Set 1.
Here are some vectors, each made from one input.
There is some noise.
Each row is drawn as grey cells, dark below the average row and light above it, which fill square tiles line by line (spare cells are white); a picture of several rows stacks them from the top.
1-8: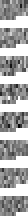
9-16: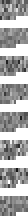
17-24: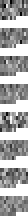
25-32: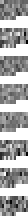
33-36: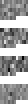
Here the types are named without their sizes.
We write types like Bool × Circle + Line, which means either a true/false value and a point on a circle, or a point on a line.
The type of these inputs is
Bool × Circle.
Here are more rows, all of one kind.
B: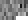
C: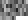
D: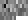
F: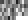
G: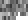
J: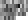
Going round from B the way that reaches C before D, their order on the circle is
B, C, J, D, F, G.
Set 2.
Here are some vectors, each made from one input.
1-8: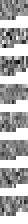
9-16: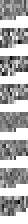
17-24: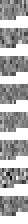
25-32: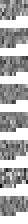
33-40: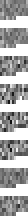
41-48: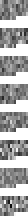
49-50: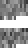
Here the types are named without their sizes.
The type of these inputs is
List(Line).
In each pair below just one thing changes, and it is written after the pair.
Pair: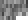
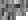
the place on the line in item 2 of the list
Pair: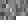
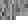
the place on the line in item 1 of the list
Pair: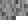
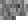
the place on the line in item 2 of the list
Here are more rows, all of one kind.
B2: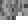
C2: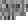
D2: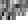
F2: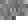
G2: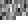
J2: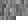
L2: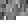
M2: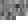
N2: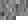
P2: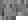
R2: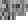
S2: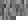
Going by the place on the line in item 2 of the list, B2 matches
C2, F2, G2 and M2.
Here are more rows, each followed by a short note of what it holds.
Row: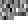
the empty list
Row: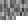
a list of one item
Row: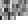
a list of one item
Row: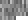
a list of one item
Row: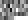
the empty list
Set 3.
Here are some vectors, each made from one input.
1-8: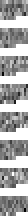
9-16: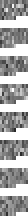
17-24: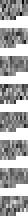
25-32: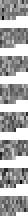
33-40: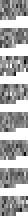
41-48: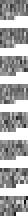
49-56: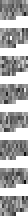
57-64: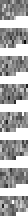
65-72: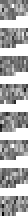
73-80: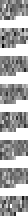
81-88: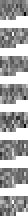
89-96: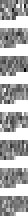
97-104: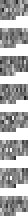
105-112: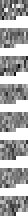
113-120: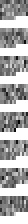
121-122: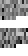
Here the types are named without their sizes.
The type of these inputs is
Line + Tree.
